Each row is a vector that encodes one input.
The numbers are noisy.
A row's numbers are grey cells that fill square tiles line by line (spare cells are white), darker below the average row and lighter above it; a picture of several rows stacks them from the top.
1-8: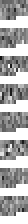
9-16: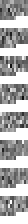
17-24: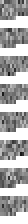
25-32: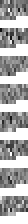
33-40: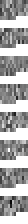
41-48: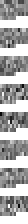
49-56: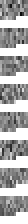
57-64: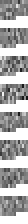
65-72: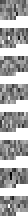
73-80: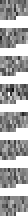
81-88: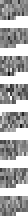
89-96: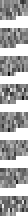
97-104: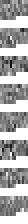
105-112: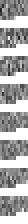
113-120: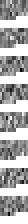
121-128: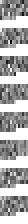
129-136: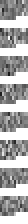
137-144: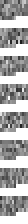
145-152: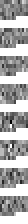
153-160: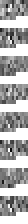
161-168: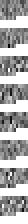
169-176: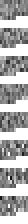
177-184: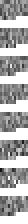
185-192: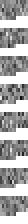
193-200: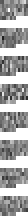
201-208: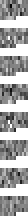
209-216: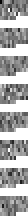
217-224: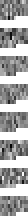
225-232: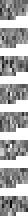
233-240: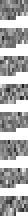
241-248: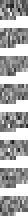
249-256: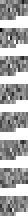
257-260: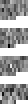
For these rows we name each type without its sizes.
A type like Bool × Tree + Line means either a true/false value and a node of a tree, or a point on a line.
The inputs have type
(Circle + Line) × Line.
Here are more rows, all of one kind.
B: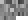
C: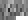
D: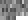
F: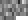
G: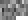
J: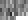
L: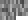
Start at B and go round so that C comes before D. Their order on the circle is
B, C, J, L, D, G, F.
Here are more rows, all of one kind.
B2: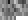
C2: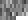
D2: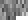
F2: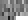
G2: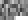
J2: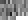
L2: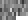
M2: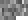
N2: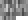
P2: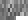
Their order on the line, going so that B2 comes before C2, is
L2, B2, N2, D2, F2, M2, P2, G2, J2, C2.
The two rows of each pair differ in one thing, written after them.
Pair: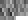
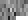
the place on the line
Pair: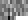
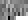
the place on the line
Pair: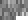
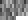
the place on the line
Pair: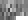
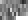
the place on the line
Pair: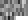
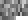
the place on the line
